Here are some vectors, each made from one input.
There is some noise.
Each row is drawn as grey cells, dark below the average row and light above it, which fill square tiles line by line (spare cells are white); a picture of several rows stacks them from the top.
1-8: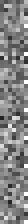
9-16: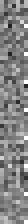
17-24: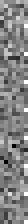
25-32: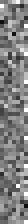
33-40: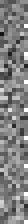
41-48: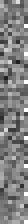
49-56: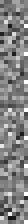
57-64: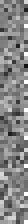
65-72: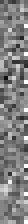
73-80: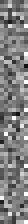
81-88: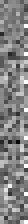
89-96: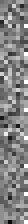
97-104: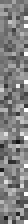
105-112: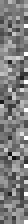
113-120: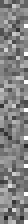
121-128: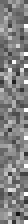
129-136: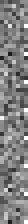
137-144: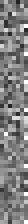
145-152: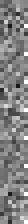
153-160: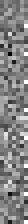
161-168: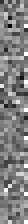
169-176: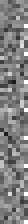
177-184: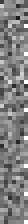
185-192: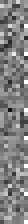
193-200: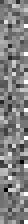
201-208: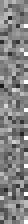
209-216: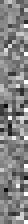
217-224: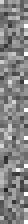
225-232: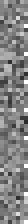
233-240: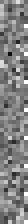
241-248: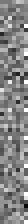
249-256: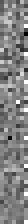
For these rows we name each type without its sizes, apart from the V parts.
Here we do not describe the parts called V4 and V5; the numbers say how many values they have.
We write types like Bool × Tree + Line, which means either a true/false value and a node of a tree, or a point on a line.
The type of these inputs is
(Bool × Bool × Bool × Bool + V4) × (Line + V5).
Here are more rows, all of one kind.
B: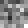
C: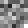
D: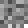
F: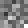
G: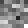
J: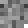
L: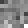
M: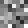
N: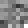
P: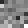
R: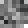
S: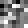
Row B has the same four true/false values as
C and M.
